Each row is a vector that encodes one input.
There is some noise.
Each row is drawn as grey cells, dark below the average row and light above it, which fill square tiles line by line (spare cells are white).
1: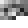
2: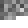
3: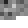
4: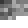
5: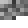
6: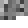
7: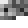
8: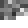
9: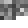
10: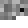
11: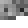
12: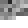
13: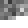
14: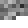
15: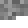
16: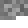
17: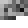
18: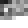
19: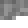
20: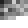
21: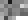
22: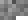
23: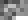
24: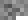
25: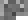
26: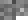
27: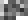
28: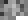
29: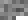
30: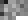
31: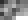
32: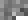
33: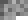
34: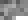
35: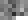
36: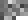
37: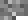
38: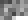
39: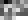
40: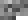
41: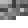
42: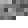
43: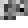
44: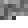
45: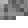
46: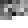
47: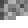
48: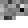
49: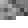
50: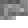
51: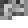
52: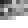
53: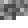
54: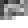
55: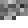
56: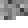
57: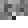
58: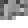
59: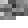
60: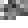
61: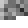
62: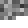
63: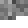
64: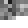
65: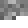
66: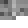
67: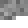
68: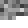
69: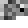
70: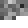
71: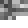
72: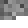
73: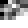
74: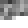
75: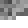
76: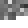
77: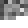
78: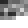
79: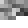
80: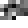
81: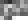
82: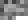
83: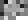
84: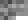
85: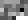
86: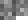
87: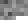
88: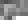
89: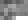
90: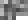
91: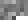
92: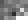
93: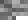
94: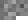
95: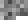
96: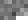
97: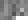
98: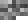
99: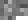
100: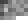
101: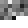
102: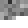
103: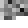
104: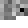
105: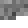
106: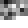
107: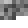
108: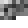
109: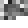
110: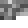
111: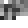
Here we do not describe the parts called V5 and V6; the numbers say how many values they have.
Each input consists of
a true/false value, together with either a point on a 4-point line, or a value of V5 and a value of V6.
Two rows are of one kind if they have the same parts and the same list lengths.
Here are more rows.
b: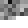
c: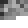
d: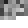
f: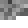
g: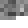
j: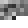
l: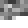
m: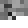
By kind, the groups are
b, g, l
c, d, f, j, m

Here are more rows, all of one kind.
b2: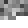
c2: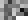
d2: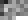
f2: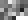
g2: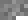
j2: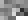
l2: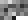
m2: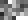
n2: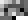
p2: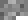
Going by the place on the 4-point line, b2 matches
d2, f2, j2 and m2.
